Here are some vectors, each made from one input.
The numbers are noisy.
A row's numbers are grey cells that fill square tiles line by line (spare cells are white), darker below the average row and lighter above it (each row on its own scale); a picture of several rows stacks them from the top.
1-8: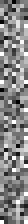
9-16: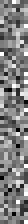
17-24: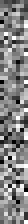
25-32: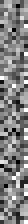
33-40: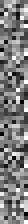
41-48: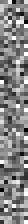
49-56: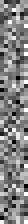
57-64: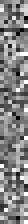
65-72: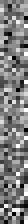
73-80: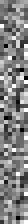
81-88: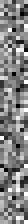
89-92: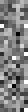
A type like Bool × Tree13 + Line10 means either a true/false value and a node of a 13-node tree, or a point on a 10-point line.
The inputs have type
Label7.
